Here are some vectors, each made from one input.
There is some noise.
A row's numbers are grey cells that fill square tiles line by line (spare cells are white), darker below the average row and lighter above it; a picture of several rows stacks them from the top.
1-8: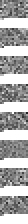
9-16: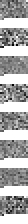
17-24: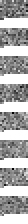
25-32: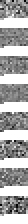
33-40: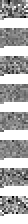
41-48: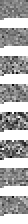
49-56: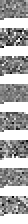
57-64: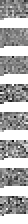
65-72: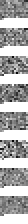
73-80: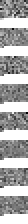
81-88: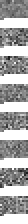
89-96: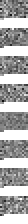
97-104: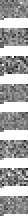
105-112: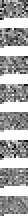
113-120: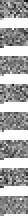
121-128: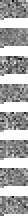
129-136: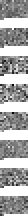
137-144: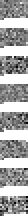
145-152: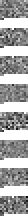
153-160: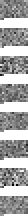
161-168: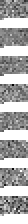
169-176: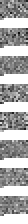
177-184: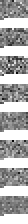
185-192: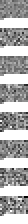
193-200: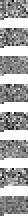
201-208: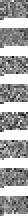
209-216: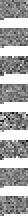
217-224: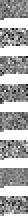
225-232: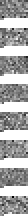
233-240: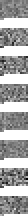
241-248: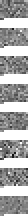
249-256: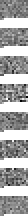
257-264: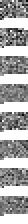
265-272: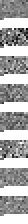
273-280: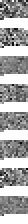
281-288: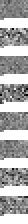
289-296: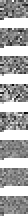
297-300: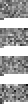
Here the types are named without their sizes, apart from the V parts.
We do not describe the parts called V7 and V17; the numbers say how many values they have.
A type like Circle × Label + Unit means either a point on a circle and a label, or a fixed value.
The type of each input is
Line + (Tree + V17) × V7.
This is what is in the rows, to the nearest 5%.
About 10% of them hold a point on a line. The rest hold a value of V7, together with either a node of a tree, or a value of V17.
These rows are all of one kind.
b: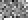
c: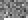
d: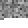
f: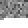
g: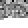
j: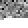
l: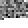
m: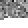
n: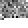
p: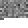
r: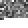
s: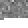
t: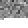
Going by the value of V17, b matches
c, d, m and r.
